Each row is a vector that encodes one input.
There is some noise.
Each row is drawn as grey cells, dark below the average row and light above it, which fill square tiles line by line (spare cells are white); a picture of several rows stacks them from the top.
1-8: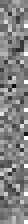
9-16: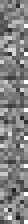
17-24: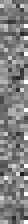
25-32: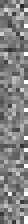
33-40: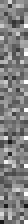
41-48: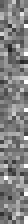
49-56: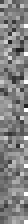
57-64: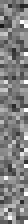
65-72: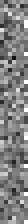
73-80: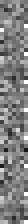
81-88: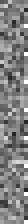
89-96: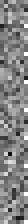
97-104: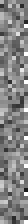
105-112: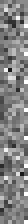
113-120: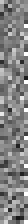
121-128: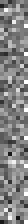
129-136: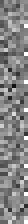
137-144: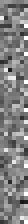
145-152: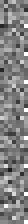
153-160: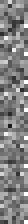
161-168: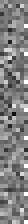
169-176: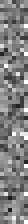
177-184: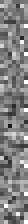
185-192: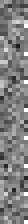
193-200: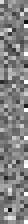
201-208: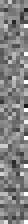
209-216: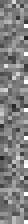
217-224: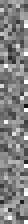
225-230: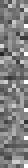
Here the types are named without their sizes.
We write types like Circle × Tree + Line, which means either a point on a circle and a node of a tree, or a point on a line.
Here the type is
(Bool × Bool × Bool + Circle) × List(Line).
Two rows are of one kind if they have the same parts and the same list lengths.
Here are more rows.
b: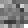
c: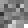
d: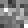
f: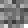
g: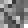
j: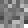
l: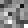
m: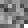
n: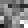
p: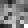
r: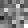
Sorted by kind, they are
b, f
c, m
d, n, p
g
j
l, r

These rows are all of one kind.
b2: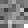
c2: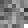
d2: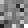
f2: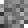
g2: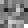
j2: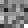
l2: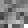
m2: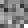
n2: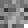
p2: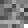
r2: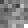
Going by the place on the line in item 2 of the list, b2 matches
d2, m2 and n2.
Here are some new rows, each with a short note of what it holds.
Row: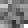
three true/false values, together with the empty list
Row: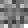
three true/false values, together with the empty list
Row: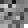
a point on a circle, together with the empty list
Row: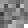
three true/false values, together with a list of two items
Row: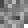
three true/false values, together with a list of one item
